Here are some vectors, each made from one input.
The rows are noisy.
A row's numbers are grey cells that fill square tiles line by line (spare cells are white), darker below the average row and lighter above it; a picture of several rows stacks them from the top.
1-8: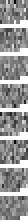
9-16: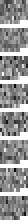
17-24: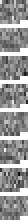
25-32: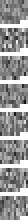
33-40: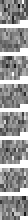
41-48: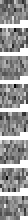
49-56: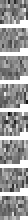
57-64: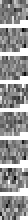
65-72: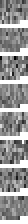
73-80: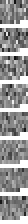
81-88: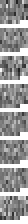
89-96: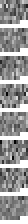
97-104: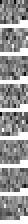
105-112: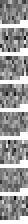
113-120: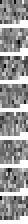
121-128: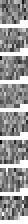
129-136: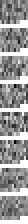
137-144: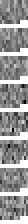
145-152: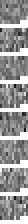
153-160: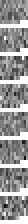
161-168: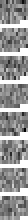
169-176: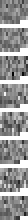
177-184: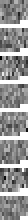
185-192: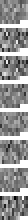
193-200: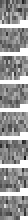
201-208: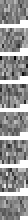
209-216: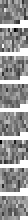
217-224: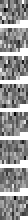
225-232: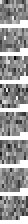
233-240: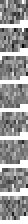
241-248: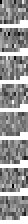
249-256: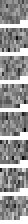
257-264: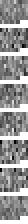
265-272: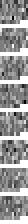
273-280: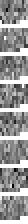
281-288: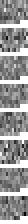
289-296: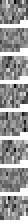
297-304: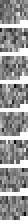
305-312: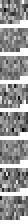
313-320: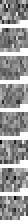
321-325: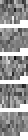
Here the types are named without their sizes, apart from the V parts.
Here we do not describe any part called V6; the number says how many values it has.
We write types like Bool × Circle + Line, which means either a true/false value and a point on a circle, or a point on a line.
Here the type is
Bool × Circle × (Line × (Tree + Unit) + V6).
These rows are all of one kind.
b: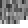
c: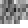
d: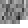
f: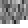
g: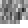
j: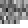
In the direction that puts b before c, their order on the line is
f, g, d, b, j, c.
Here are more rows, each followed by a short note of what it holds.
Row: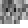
a point on a circle, a point on a line and a true/false value
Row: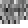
a point on a circle, a point on a line, a node of a tree and a true/false value
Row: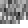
a point on a circle, a true/false value and a value of V6
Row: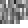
a point on a circle, a true/false value and a value of V6
